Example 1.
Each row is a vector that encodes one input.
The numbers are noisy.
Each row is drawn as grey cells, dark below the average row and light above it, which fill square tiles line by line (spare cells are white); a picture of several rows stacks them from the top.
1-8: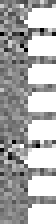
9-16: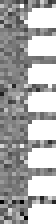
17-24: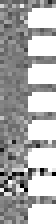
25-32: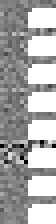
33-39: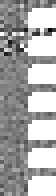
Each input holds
either a fixed value, or three true/false values.
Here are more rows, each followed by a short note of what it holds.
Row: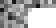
a fixed value
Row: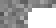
three true/false values
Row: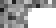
a fixed value
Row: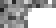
a fixed value
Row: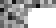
a fixed value
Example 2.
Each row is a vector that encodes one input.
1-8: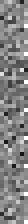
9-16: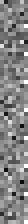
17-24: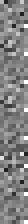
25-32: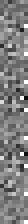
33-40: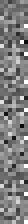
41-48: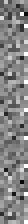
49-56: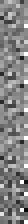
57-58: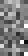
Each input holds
a node of an 11-node tree.
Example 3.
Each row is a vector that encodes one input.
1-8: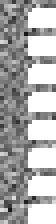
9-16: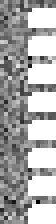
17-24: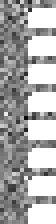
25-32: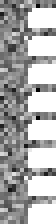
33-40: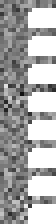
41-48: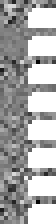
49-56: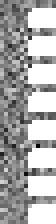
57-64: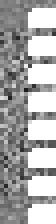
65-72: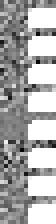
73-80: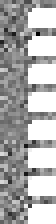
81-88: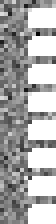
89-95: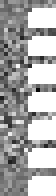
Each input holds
a node of an 8-node tree.
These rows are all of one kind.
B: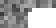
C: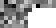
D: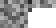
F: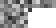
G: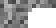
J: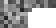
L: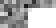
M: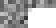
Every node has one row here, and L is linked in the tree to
M.
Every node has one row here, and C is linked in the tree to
B.
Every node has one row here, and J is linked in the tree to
G.
